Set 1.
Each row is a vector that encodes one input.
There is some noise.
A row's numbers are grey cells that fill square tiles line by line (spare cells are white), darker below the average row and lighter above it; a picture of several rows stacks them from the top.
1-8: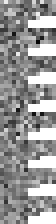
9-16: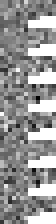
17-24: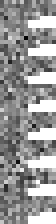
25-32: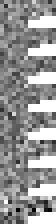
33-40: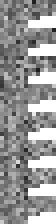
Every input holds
a point on a 6-point circle and a true/false value.
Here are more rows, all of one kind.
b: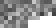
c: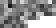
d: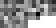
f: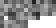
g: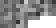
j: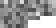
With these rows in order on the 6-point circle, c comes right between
b and j.
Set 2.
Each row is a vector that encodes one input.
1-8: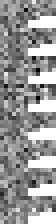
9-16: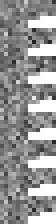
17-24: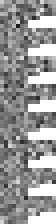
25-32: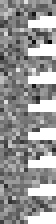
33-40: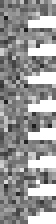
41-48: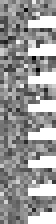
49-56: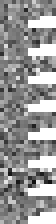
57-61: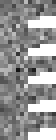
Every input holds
a point on a 6-point circle and a true/false value.
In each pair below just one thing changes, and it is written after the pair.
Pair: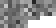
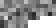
the place on the 6-point circle
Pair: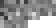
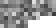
the place on the 6-point circle
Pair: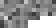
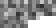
the place on the 6-point circle
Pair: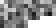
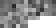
the place on the 6-point circle
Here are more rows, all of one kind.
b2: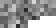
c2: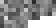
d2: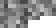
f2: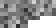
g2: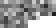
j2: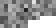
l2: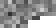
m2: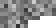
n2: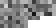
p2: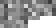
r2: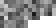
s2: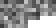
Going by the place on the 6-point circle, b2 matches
d2, f2, m2 and s2.
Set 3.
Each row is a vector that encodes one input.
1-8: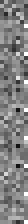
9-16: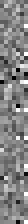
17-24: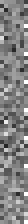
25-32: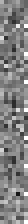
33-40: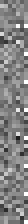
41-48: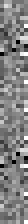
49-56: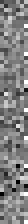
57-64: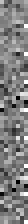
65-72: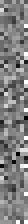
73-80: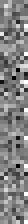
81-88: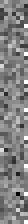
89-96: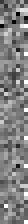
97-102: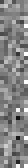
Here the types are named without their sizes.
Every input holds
a list of points on a line.
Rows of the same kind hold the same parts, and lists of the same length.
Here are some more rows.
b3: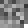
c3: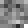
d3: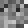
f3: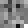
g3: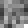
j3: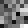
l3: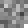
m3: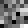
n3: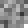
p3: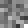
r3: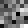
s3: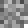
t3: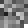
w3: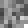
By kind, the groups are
b3, d3, g3, s3, t3, w3
c3, f3, l3, n3, p3
j3, m3, r3

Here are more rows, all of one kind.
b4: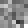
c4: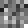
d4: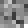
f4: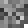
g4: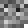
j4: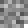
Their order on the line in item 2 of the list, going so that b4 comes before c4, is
d4, b4, j4, g4, f4, c4.
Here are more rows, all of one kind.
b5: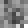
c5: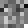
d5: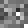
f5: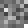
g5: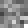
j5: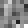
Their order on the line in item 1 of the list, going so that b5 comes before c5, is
b5, j5, g5, d5, f5, c5.
